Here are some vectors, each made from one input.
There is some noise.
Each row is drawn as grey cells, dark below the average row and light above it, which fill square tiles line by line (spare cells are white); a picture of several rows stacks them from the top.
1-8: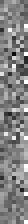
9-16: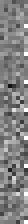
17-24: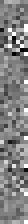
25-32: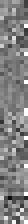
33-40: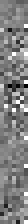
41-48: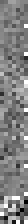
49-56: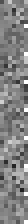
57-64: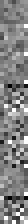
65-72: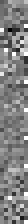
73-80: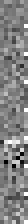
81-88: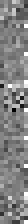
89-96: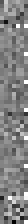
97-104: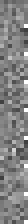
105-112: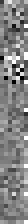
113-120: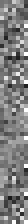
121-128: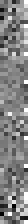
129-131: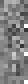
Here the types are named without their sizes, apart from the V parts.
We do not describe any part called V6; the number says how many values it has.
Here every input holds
either a point on a line and a node of a tree, or four true/false values and a value of V6.
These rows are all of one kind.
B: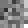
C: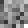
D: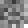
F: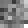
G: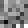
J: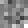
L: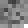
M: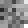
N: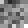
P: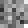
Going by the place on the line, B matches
C and L.
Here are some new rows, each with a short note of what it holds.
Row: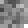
a point on a line and a node of a tree
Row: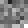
a point on a line and a node of a tree
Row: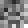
a point on a line and a node of a tree
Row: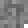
four true/false values and a value of V6
